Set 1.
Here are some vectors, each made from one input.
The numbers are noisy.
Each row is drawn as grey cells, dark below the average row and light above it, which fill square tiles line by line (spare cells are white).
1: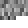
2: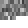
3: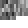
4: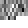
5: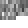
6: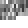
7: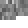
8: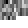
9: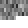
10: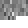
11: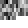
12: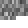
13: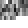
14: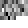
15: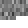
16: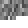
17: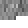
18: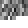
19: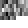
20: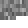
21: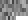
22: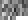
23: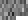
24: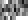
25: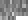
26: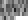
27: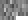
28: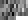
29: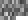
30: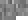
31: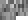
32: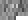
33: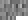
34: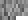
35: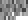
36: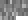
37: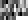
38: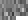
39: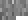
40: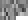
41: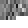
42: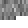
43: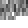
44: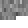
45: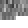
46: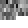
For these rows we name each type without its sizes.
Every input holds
a label, together with either a fixed value, or a node of a tree.
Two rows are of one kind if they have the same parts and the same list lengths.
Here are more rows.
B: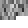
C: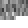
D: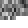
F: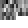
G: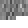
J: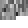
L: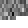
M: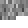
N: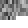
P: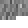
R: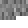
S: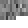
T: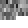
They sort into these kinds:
B, D, G, J, L, M, P, R, S
C, F, N, T

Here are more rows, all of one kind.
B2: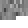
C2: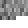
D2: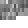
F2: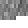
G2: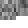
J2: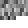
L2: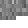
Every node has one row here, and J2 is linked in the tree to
G2.
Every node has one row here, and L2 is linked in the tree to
B2, F2 and G2.
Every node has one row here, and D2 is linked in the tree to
F2.
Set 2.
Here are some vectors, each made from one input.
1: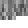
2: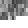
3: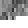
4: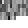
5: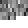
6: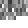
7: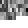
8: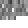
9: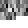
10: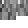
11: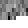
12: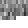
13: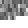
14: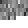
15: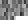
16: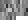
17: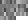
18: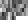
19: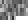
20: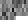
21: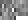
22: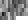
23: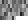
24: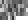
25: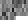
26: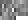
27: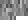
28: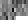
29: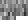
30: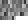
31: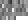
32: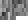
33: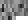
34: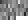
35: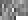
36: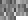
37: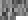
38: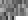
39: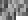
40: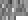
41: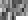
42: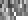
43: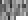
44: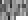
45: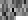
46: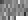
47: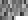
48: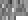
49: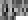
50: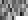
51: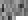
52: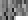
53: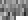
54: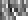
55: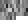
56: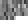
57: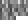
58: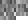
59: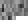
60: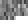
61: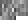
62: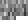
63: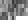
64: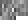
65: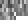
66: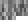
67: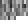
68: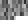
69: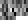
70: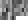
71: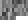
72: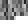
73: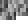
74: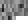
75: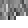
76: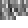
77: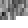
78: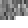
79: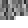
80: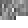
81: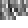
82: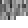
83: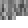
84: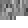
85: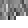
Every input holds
either one of 10 labels, or a point on an 8-point line.
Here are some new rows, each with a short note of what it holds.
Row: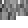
one of 10 labels
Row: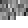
one of 10 labels
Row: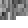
a point on an 8-point line
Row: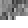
a point on an 8-point line
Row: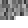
a point on an 8-point line
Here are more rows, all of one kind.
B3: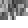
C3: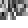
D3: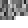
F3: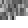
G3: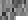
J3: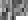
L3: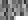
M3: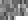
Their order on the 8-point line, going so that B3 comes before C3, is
D3, L3, M3, F3, B3, G3, C3, J3.
